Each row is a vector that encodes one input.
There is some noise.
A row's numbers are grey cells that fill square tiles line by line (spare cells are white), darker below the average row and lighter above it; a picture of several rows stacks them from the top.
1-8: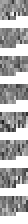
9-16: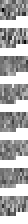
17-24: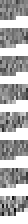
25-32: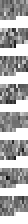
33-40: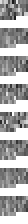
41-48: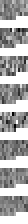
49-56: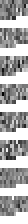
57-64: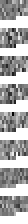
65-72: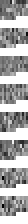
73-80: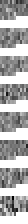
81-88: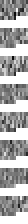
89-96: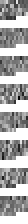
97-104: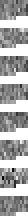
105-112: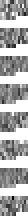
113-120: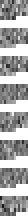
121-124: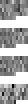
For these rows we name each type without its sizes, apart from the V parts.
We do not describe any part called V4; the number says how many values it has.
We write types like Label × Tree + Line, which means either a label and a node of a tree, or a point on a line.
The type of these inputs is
Label × V4 + List(Line).
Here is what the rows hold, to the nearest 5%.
About 25% of them hold a label and a value of V4. The rest are lists of points on a line.
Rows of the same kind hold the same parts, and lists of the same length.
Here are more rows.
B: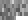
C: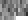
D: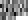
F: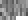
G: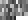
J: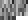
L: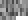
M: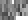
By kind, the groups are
B, M
C, D, F, L
G
J

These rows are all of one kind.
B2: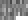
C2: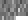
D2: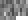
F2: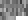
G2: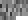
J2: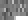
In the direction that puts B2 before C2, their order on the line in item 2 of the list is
D2, F2, G2, B2, J2, C2.
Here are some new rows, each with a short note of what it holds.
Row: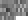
a list of two items
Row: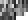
the empty list
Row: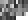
the empty list
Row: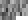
a list of one item
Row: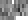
a list of one item
